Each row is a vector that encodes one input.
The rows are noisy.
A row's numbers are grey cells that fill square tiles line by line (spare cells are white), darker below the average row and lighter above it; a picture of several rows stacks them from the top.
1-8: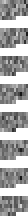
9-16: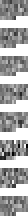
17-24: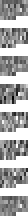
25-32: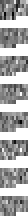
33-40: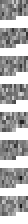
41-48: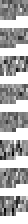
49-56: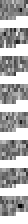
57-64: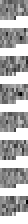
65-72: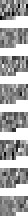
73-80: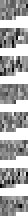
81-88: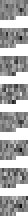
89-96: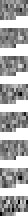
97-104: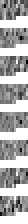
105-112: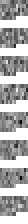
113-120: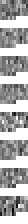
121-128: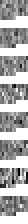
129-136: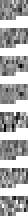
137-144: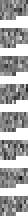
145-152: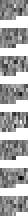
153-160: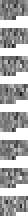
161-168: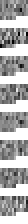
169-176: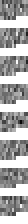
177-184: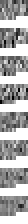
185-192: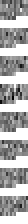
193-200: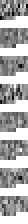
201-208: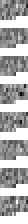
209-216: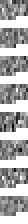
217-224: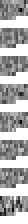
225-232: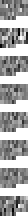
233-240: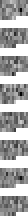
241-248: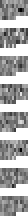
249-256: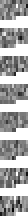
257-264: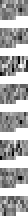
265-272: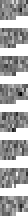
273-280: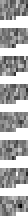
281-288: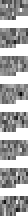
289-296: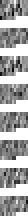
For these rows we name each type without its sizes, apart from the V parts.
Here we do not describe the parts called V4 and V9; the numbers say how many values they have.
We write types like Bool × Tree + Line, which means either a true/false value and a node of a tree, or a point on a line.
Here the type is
((Bool × Bool × Bool + V9) × Circle + Unit) × V4.
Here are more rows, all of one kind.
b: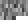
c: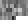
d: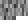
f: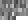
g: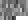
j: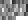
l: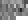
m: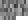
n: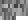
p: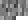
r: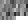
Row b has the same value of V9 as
c, g and l.
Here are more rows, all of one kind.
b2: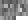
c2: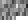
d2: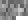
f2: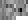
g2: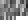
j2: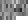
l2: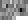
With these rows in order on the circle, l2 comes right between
c2 and j2.
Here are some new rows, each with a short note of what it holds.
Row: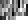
a value of V4
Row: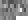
a point on a circle, three true/false values and a value of V4
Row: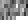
a point on a circle, three true/false values and a value of V4
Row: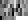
a value of V4
